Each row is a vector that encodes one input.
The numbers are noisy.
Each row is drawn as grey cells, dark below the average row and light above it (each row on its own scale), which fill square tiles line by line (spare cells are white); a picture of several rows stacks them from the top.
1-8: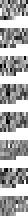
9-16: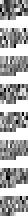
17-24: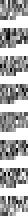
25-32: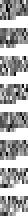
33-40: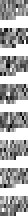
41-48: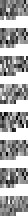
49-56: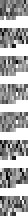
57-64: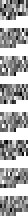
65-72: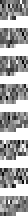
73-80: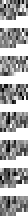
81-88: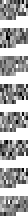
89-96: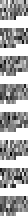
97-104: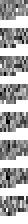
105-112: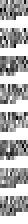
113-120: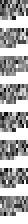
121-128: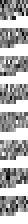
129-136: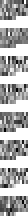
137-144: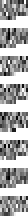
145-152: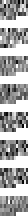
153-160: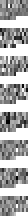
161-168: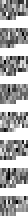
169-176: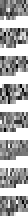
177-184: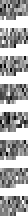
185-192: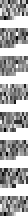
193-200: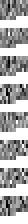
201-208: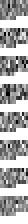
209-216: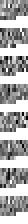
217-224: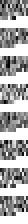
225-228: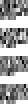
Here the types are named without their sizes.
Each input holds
a label.
